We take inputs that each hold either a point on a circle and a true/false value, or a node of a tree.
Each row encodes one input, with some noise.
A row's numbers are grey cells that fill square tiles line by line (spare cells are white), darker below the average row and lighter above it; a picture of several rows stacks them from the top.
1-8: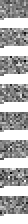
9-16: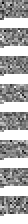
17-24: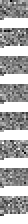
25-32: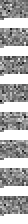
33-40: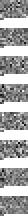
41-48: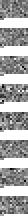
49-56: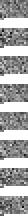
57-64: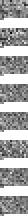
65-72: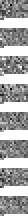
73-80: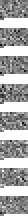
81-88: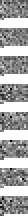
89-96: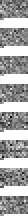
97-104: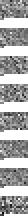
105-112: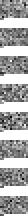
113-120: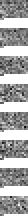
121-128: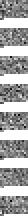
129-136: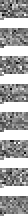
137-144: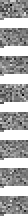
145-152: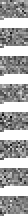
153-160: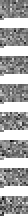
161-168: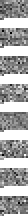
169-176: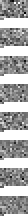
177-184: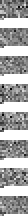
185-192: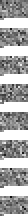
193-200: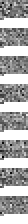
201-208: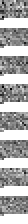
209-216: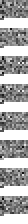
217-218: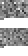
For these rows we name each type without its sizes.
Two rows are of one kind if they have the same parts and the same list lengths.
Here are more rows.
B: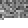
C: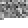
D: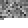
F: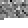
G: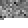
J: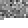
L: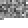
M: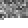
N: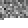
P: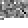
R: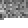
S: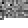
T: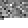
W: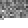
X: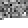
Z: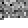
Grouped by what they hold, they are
B, D, G, M, N, R, T, W
C, F, J, L, P, S, X, Z

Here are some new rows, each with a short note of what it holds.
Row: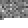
a node of a tree
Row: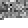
a point on a circle and a true/false value
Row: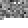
a point on a circle and a true/false value
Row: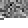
a point on a circle and a true/false value
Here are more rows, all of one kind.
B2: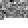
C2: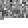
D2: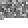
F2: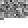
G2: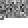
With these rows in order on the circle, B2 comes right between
C2 and G2.
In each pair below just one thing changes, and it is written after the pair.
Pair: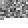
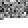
the true/false value
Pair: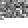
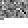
the place on the circle
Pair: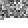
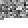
the place on the circle
